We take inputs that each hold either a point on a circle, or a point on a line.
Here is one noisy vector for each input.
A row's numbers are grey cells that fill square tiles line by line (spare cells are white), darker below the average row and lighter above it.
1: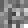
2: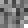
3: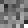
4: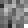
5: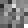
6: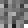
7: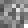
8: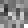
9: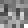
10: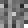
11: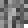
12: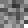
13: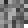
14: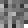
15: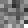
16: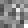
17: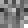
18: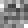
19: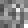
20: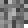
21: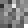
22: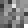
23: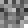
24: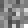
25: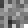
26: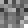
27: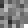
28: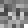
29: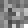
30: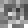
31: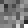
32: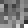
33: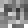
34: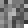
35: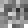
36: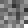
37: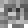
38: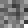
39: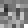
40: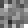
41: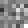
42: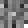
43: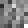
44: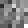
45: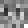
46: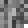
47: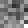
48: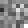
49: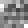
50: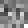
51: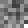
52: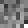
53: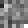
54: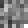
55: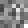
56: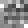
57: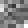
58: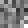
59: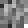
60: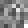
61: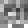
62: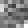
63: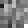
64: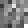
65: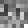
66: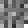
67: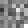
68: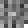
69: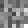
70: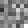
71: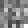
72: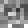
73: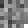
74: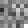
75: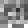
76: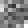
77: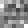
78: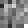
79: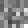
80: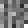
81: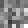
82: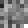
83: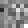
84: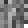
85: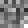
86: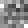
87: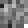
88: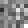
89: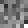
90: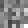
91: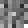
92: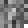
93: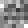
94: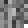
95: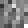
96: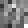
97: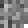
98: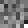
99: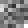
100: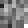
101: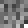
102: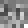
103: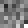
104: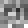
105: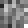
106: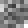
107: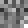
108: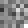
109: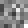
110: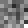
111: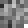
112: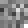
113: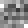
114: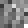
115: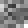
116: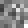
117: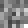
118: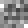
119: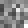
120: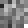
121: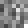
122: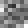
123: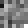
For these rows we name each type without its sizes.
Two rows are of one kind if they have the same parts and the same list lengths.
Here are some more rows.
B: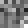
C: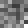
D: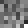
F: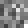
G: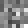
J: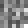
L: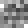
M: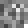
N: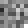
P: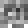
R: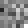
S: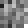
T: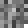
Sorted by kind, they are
B, C, D, L, P, T
F, G, J, M, N, R, S

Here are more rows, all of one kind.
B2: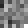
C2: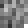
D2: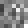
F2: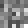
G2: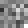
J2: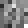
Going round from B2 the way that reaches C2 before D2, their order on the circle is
B2, C2, J2, D2, G2, F2.
